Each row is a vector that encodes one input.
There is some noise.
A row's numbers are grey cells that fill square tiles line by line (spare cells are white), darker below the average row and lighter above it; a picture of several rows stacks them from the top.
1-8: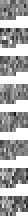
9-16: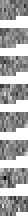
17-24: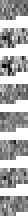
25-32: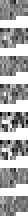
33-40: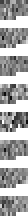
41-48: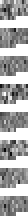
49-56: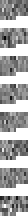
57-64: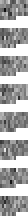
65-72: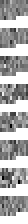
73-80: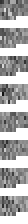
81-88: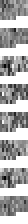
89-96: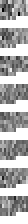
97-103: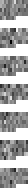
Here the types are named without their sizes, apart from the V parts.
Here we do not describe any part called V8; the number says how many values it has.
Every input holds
either a point on a line, or a node of a tree and a value of V8.
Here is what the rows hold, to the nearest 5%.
About 55% of them hold a point on a line. The rest hold a node of a tree and a value of V8.
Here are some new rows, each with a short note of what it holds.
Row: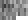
a node of a tree and a value of V8
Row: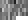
a point on a line
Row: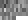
a node of a tree and a value of V8
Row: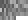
a node of a tree and a value of V8
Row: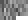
a node of a tree and a value of V8
